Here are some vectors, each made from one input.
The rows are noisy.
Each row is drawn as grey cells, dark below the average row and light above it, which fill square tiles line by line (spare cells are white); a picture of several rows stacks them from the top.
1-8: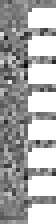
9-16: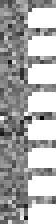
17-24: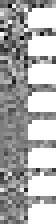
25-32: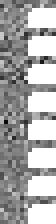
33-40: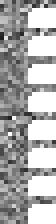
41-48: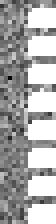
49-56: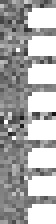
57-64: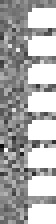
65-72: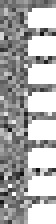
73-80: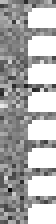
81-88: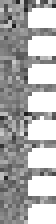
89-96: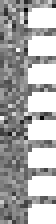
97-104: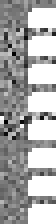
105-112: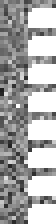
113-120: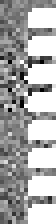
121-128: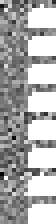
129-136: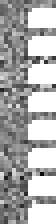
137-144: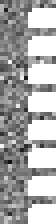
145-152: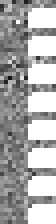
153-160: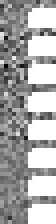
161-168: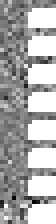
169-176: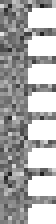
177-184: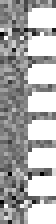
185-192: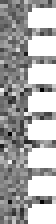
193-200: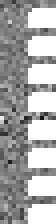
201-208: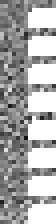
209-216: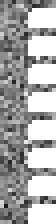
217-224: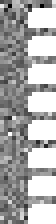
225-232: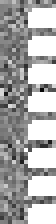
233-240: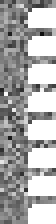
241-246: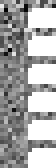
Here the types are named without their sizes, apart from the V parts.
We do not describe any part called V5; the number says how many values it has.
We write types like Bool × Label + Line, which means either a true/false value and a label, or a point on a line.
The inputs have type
List(Bool × V5) + Tree.
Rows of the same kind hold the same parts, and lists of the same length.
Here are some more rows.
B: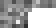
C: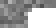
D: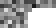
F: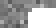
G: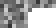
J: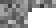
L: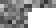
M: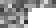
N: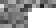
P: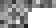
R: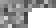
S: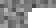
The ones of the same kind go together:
B, P
C, D, L, N, S
F, G, J, M
R

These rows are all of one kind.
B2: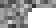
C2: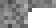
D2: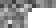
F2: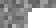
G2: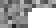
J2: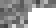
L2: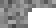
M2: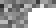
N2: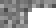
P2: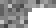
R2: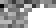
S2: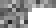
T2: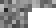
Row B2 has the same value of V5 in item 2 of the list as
C2 and G2.
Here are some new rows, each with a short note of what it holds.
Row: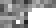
the empty list
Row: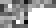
the empty list
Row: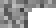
a node of a tree
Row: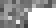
the empty list
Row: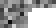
a list of one item
